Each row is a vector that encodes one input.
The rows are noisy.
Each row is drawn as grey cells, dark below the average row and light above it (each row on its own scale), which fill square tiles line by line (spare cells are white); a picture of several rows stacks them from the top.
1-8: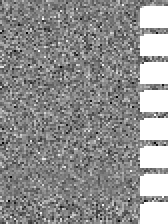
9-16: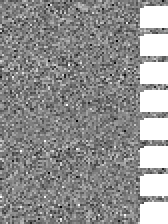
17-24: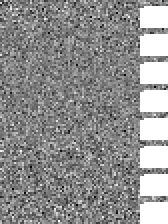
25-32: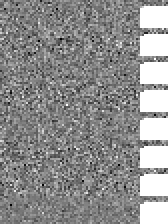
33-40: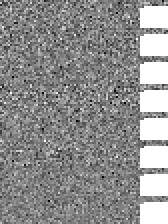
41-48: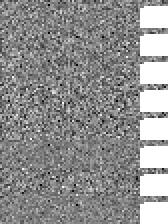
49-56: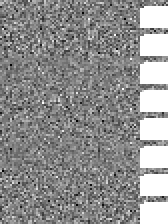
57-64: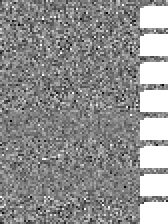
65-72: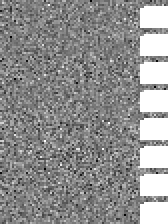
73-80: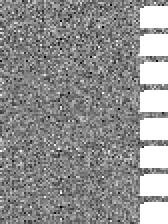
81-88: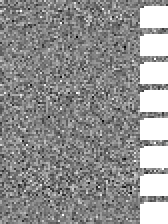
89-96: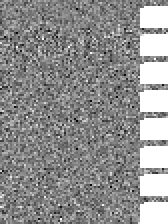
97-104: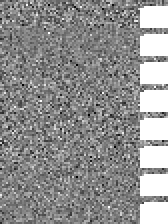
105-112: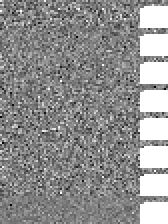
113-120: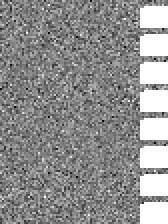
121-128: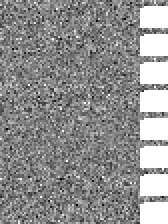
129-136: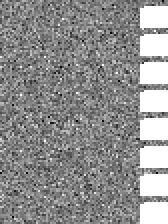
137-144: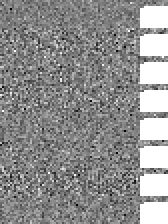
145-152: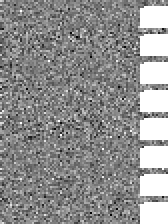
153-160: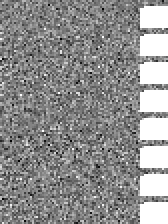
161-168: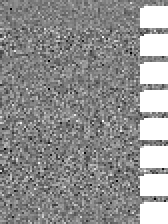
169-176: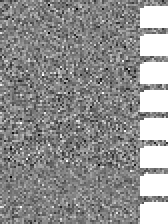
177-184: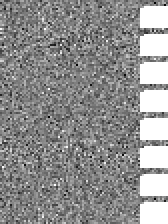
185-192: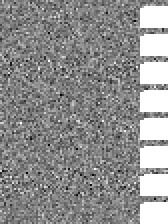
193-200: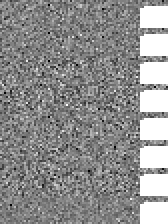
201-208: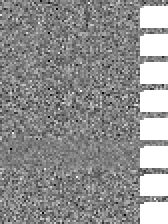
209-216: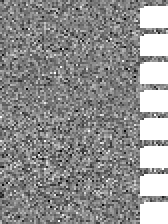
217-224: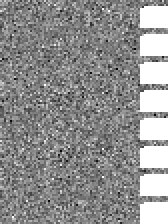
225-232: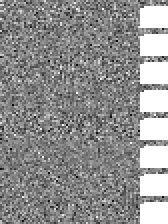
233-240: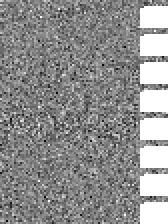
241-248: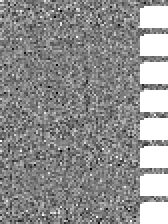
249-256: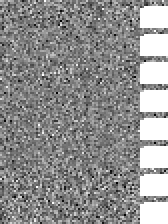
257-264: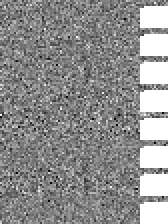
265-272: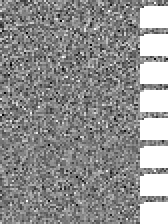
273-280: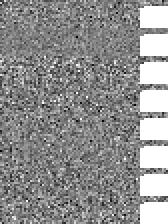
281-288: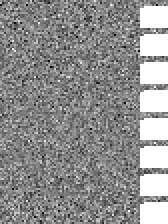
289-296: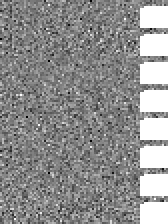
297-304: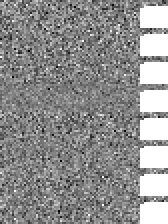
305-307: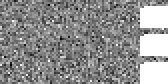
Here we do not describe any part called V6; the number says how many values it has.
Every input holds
a true/false value, together with either a point on a 13-point line, or a value of V6.
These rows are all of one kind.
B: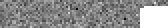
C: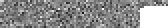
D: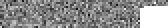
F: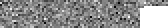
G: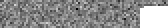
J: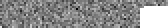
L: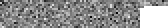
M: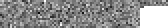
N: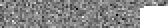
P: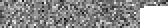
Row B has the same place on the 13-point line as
D, G, N and P.
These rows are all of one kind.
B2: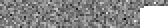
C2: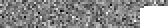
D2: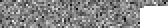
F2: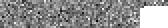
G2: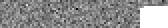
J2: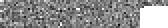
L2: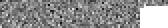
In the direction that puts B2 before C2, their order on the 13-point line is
L2, G2, D2, B2, C2, F2, J2.
